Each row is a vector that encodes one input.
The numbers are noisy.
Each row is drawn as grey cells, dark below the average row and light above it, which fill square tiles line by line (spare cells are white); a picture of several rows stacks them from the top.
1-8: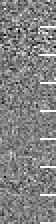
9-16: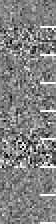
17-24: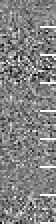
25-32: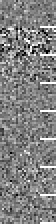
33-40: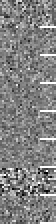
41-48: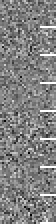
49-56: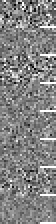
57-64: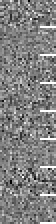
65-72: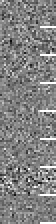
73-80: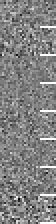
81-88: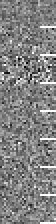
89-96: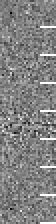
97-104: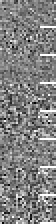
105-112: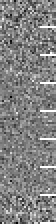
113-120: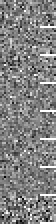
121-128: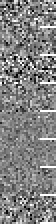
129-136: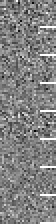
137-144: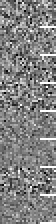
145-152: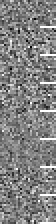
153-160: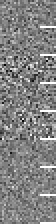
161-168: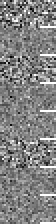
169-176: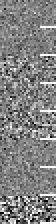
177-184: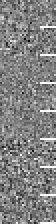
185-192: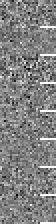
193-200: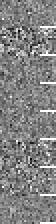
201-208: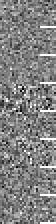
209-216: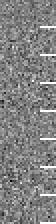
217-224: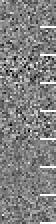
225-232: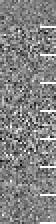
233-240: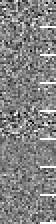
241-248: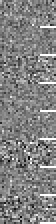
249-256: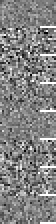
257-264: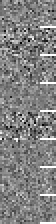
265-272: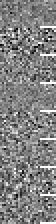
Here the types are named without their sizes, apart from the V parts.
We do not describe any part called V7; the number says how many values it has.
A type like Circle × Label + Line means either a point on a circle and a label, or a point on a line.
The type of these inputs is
Bool × Bool × Bool × (Line + V7).
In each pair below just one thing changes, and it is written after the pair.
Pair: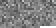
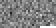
the value of V7
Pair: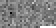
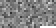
one of the three true/false values
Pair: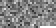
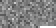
one of the three true/false values
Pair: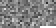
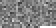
one of the three true/false values
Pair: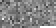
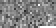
one of the three true/false values
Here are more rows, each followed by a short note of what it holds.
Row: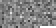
a point on a line and three true/false values
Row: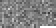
three true/false values and a value of V7
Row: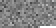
three true/false values and a value of V7
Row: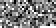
three true/false values and a value of V7
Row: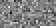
three true/false values and a value of V7
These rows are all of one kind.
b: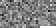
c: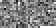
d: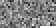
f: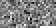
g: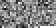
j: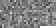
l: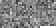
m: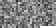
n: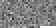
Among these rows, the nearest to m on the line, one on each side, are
d and n.
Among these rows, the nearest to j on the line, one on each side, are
b and g.
